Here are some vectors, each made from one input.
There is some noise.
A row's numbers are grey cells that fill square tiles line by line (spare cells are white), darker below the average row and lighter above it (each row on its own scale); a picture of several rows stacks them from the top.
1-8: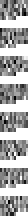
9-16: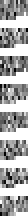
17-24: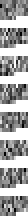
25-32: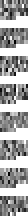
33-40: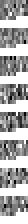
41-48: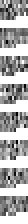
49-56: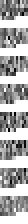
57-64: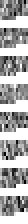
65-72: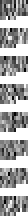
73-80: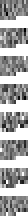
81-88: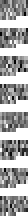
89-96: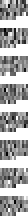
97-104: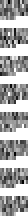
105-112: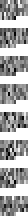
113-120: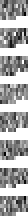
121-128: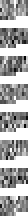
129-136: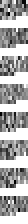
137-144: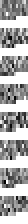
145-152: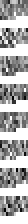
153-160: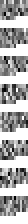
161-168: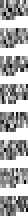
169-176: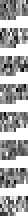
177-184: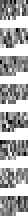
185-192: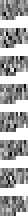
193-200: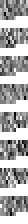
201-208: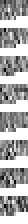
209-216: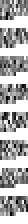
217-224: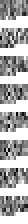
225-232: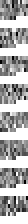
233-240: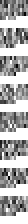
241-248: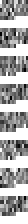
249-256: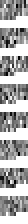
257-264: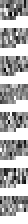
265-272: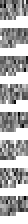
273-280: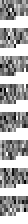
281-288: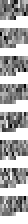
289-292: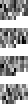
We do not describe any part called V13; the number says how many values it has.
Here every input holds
either a point on a 7-point line, or a point on a 9-point line, or a value of V13.
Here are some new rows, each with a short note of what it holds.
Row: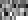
a value of V13
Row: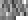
a value of V13
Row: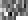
a point on a 9-point line
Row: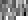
a value of V13
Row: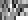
a value of V13
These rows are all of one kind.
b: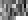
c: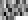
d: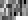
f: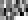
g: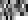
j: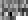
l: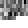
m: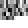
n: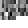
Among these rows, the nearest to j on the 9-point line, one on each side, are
g and n.
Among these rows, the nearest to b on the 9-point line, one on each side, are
l and n.
